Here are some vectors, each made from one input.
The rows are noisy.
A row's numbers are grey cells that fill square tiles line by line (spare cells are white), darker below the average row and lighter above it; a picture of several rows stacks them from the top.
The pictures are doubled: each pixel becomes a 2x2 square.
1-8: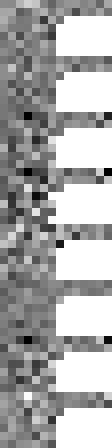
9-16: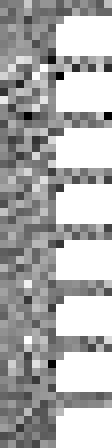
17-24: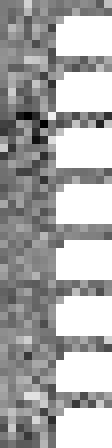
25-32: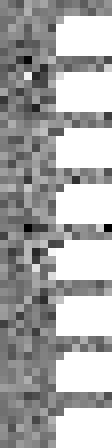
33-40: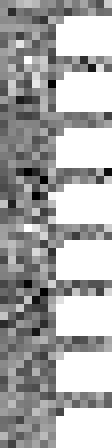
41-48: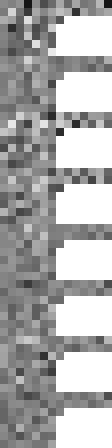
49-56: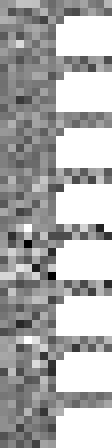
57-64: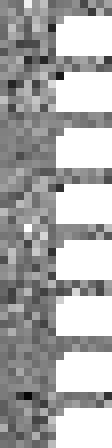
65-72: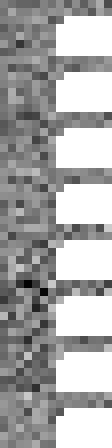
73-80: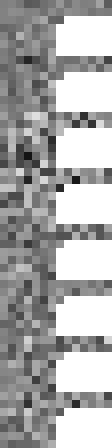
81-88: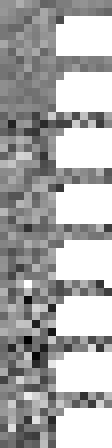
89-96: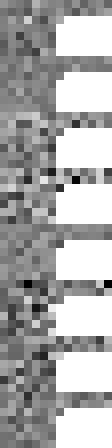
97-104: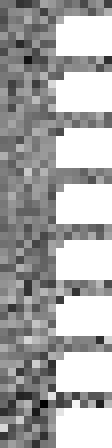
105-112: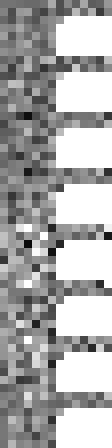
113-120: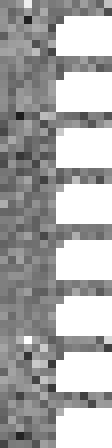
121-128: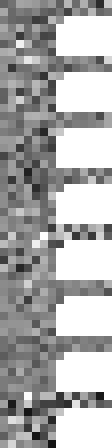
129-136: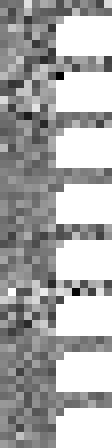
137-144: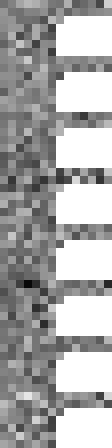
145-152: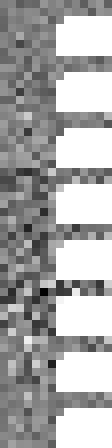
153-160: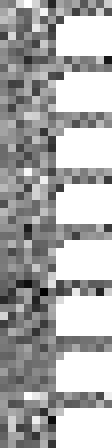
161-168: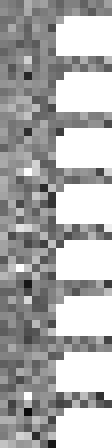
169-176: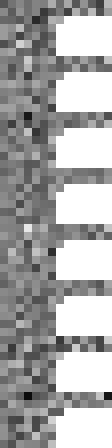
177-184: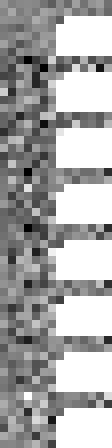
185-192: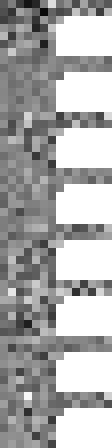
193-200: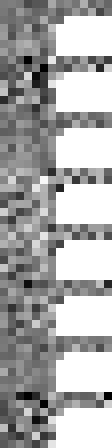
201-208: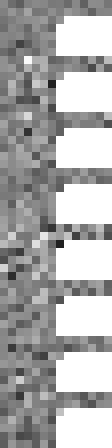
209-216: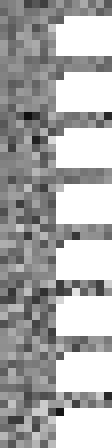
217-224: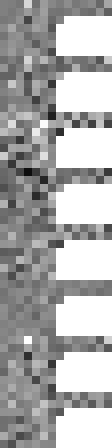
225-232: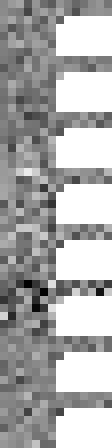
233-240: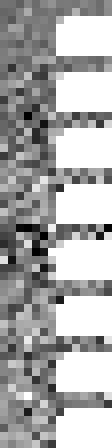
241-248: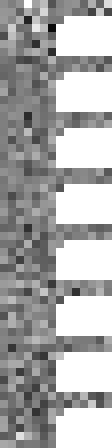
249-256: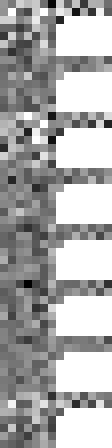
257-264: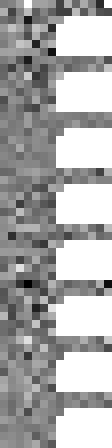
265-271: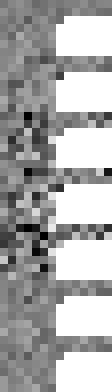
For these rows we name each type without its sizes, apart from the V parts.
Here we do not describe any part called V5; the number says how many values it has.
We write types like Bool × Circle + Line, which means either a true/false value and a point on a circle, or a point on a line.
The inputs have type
Bool × List(V5) + Circle.
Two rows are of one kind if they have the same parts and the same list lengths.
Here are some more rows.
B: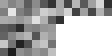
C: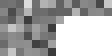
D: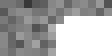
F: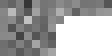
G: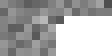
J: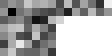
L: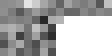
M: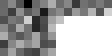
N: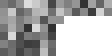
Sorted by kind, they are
B, G
C
D
F, J, L, M, N

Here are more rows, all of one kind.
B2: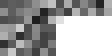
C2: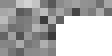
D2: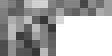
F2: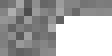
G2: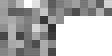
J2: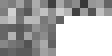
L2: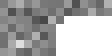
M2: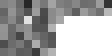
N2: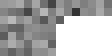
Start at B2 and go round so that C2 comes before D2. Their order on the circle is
B2, C2, M2, G2, D2, N2, L2, J2, F2.
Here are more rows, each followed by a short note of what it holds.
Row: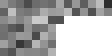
a true/false value, together with a list of two items
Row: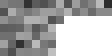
a true/false value, together with the empty list
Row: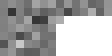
a point on a circle
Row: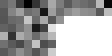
a true/false value, together with a list of one item
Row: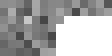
a point on a circle
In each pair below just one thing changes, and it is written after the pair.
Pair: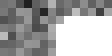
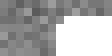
the true/false value
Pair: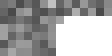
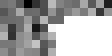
the value of V5 in item 1 of the list
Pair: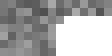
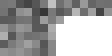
the value of V5 in item 1 of the list
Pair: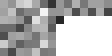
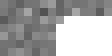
the value of V5 in item 2 of the list
